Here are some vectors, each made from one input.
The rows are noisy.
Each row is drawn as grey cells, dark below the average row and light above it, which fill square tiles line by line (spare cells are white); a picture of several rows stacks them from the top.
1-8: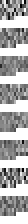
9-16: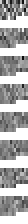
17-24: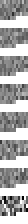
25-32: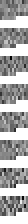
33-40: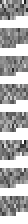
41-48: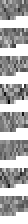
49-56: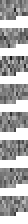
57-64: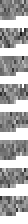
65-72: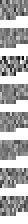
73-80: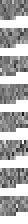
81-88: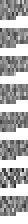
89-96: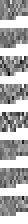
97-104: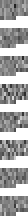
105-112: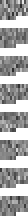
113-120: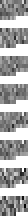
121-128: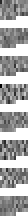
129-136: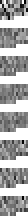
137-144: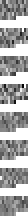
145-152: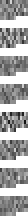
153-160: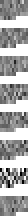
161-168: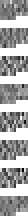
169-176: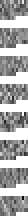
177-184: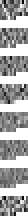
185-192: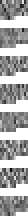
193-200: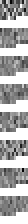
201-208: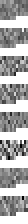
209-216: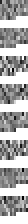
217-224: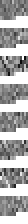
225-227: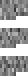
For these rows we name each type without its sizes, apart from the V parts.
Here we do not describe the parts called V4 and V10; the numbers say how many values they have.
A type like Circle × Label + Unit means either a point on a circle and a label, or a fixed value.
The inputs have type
(Line × Tree + V4) × V10.
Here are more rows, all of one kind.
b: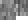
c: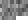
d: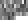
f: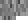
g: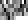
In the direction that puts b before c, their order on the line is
b, f, g, d, c.
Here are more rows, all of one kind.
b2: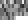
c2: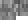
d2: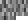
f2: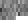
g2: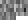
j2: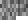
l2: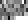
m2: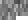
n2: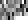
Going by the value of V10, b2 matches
c2 and m2.
